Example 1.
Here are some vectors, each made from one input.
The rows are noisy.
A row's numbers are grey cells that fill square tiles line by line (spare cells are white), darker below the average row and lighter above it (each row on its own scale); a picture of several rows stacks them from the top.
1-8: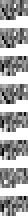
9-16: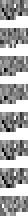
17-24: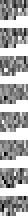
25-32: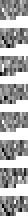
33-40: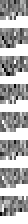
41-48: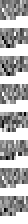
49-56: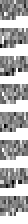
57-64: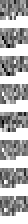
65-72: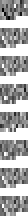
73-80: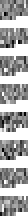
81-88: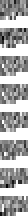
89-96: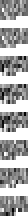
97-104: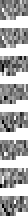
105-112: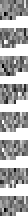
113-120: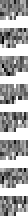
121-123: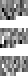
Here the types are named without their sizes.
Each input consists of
either a fixed value, or three true/false values.
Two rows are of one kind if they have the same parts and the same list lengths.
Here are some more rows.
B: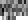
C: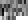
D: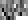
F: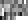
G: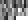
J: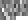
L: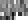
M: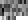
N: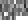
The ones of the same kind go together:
B, C, D, F, J, L, M, N
G

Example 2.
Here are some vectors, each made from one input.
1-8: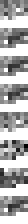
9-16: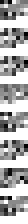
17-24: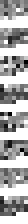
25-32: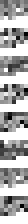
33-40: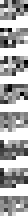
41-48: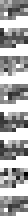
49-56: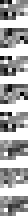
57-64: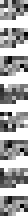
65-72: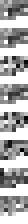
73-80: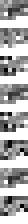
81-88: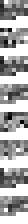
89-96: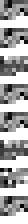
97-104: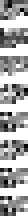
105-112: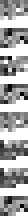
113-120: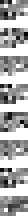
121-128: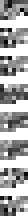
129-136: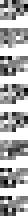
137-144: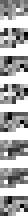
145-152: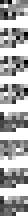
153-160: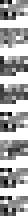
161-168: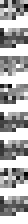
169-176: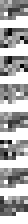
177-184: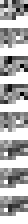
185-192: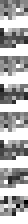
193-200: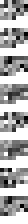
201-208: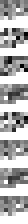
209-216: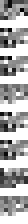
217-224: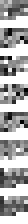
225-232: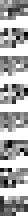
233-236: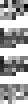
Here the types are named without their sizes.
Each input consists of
a label.
